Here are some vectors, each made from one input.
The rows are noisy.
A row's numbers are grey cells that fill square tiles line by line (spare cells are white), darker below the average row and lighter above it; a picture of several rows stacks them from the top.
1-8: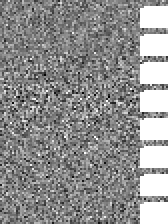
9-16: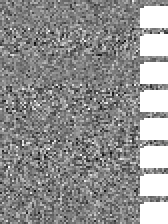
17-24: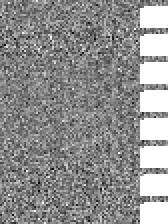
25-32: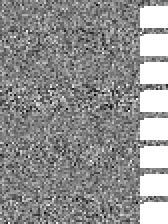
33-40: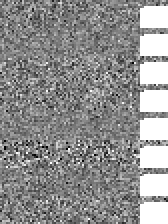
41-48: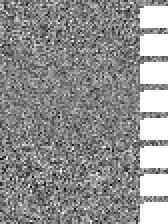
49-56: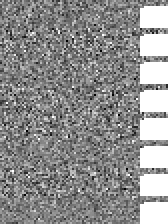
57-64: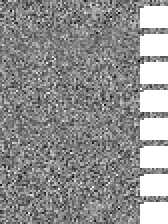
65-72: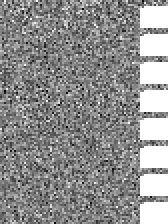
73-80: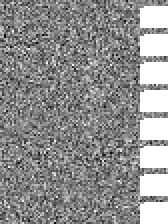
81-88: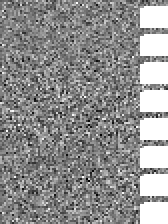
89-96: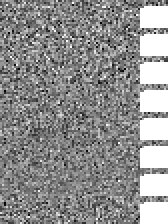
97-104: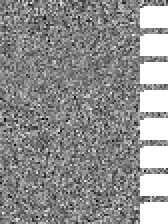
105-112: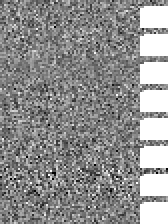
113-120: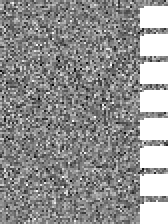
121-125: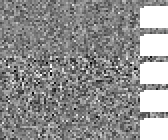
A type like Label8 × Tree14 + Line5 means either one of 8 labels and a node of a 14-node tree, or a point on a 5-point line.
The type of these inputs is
Line6 + Line7 + Line8.
